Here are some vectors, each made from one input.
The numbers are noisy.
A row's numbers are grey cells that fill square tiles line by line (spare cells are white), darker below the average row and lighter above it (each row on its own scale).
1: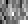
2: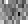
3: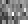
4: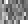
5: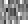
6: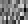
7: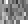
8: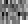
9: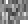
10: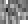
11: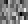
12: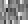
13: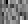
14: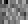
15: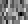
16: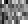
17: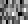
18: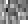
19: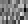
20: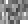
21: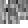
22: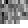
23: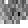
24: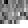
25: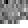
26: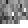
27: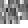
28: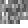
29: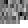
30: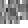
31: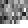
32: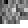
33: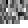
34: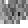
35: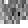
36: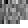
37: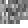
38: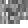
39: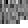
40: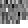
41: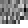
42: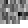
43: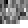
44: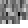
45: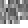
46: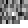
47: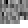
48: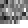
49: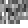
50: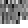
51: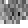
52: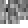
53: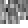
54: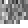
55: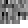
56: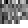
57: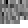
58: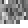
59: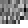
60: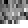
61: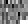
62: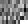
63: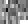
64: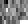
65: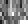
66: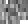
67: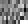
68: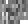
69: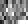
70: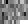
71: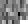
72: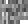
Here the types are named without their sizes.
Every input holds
a list of points on a line.
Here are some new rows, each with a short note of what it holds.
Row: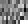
the empty list
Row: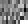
the empty list
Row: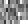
a list of one item
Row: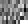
the empty list
